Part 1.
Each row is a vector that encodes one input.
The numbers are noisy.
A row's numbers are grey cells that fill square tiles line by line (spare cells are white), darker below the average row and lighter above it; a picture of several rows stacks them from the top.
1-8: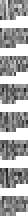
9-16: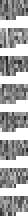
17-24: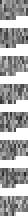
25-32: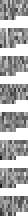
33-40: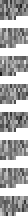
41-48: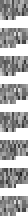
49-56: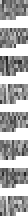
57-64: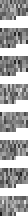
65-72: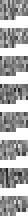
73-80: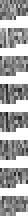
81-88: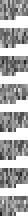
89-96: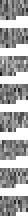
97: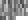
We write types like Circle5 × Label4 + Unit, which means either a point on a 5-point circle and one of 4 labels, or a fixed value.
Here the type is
Bool × Bool × Bool × Bool.
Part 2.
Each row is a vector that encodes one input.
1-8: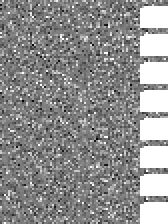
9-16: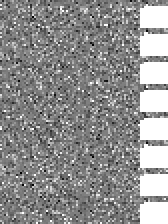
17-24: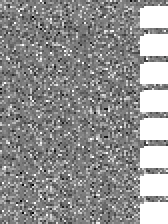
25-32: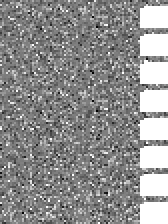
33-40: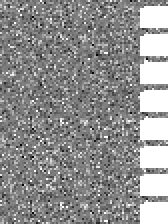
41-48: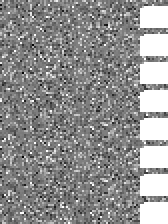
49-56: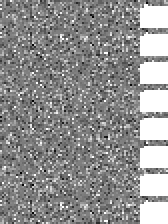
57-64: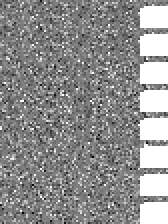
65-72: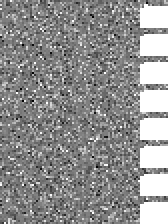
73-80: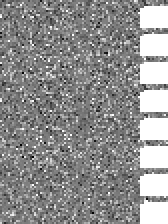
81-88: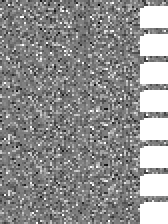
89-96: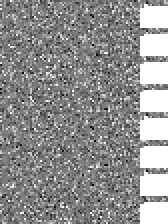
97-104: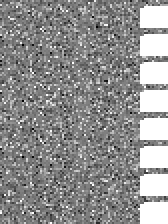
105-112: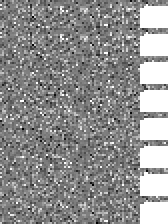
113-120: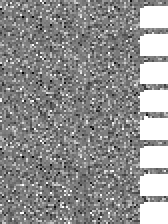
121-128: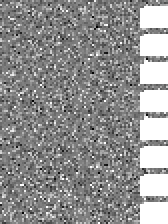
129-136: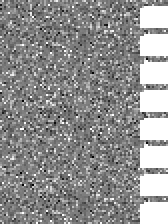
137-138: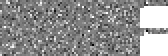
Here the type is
Bool × Bool × Bool × Bool.
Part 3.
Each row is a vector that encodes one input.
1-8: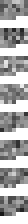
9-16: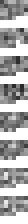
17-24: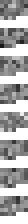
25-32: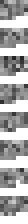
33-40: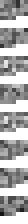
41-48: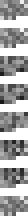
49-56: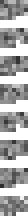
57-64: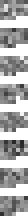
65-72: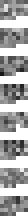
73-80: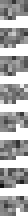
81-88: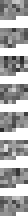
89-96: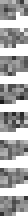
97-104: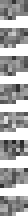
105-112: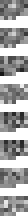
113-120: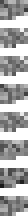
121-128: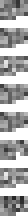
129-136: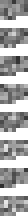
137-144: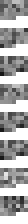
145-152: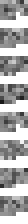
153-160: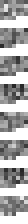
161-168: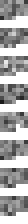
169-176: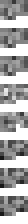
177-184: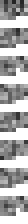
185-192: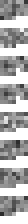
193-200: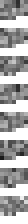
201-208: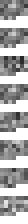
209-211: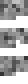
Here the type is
Label11.
